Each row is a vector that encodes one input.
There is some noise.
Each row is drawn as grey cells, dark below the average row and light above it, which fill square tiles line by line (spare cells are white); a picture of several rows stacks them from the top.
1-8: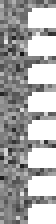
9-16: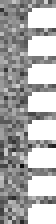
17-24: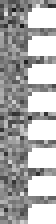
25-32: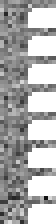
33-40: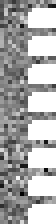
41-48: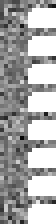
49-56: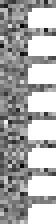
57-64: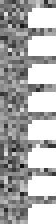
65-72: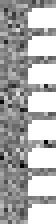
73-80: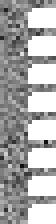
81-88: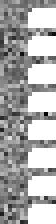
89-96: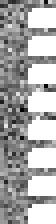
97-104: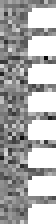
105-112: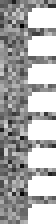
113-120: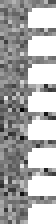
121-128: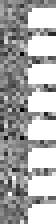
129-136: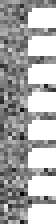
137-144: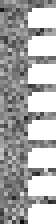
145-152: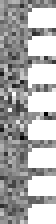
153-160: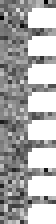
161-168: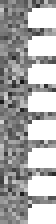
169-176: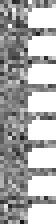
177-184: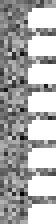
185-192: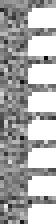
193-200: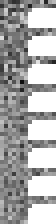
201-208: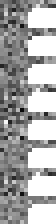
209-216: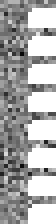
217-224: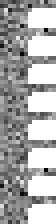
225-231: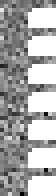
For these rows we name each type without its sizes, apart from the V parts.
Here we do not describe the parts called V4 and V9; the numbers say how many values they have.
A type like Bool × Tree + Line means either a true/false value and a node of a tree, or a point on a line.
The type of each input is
Bool × Bool × Bool × Bool × V4 × V9 + List(Line).
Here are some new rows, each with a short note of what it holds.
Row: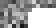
a list of two items
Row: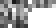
the empty list
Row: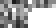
the empty list
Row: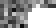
a list of one item
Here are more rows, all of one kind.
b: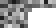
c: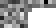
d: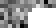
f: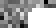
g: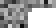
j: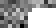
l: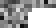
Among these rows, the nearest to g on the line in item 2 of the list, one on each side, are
b and f.
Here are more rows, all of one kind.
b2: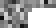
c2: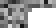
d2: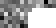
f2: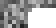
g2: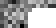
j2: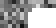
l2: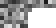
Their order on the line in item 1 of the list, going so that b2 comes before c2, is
f2, g2, j2, d2, b2, c2, l2.
